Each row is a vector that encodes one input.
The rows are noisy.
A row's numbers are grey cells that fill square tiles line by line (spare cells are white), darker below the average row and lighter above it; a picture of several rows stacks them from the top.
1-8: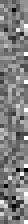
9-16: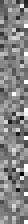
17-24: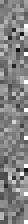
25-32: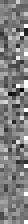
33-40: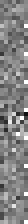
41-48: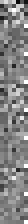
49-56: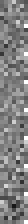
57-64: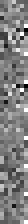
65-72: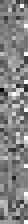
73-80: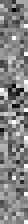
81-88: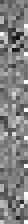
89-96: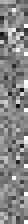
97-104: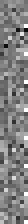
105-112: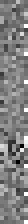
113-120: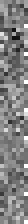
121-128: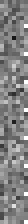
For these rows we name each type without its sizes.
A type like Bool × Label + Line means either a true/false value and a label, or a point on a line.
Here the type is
Line × Line.
